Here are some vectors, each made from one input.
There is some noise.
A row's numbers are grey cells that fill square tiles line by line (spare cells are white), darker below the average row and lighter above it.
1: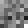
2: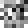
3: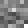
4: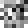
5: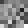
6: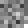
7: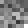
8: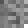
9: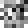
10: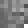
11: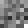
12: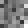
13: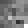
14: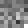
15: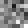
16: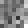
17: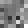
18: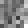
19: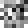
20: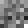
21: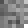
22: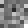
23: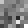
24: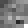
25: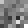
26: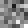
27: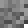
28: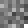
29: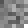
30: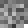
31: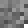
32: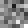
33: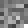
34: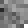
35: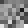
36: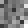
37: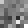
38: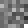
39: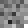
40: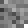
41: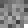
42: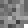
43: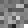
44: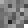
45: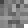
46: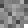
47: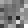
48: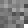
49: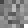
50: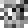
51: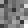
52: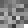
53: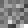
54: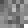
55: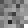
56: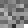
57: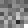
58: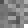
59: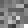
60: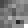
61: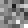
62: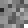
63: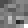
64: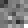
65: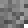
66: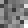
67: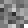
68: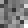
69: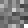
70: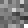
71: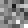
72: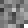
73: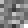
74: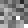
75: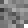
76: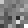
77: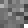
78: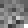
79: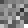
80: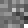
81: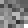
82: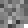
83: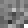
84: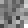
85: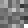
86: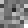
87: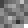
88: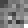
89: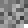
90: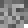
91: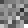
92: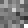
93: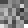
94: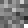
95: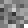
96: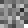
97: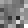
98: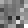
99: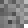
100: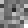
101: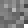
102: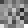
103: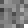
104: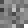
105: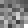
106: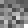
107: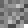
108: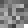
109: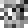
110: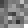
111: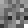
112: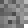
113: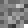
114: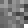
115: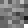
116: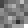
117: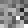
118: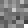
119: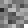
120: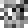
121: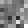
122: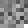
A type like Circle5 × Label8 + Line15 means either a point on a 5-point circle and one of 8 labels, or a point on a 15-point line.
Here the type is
List3(Line8).
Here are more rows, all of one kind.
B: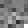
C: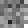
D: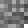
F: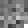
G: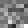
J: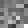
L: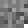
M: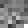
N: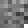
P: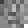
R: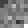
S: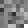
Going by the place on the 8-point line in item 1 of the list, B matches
F and M.
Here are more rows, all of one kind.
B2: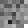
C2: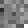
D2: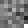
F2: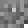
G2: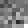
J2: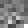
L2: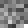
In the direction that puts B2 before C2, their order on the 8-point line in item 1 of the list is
L2, J2, G2, B2, C2, F2, D2.
